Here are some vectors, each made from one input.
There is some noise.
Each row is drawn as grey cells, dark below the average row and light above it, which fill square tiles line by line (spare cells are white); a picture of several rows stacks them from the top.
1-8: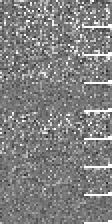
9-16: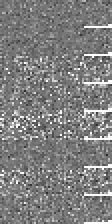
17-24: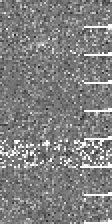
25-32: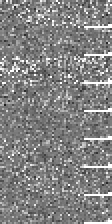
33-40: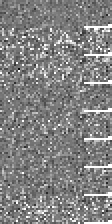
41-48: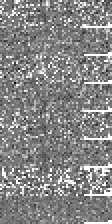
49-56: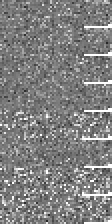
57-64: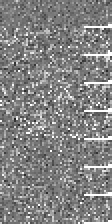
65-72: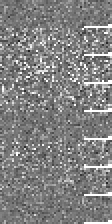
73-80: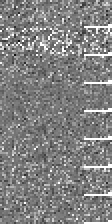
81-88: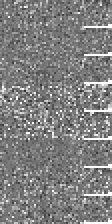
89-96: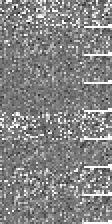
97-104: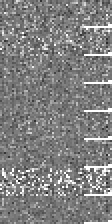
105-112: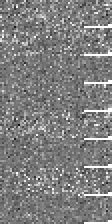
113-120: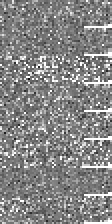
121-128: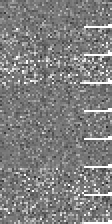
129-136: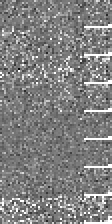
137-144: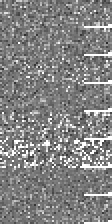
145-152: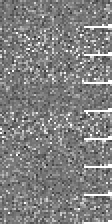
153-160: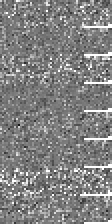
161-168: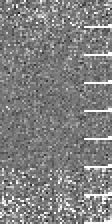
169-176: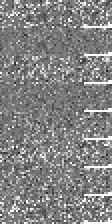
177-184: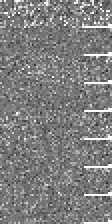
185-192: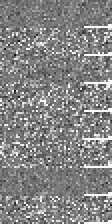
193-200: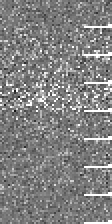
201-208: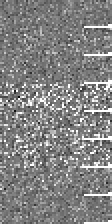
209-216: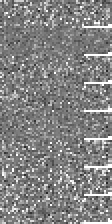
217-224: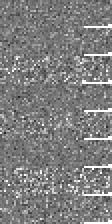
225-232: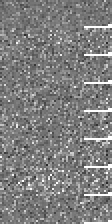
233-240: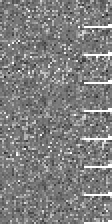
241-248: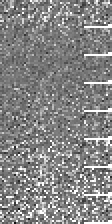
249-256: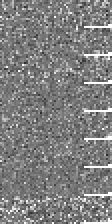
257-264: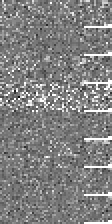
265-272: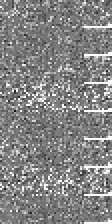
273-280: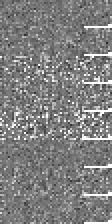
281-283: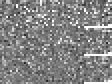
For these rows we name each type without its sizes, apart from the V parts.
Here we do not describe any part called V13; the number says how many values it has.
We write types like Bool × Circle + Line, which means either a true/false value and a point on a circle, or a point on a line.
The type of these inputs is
(Bool × Circle + Unit) × V13.
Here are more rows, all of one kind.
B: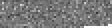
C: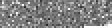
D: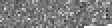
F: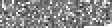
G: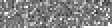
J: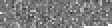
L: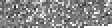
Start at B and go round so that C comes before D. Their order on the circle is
B, J, G, C, D, F, L.
